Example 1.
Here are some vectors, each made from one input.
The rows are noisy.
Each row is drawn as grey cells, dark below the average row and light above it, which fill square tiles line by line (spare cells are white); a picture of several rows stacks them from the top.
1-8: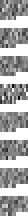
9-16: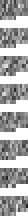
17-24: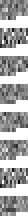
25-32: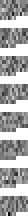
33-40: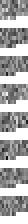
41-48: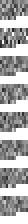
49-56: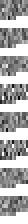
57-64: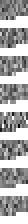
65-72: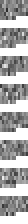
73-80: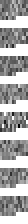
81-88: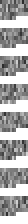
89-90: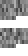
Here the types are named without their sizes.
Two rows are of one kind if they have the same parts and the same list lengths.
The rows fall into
3 kinds.
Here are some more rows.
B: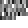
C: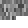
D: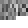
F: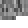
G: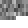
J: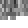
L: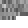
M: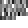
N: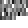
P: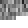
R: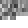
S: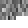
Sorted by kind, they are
B, M, N
C, D, F, G, L
J, P, R, S

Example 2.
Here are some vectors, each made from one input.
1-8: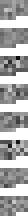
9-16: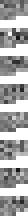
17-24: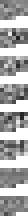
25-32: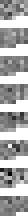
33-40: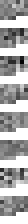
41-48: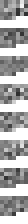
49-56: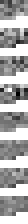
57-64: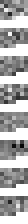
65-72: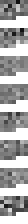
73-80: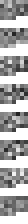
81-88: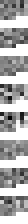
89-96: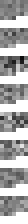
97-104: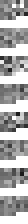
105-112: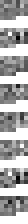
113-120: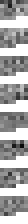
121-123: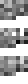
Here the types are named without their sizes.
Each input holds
either a point on a line, or three true/false values.
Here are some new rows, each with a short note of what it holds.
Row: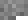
a point on a line
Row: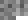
a point on a line
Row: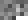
a point on a line
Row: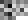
a point on a line
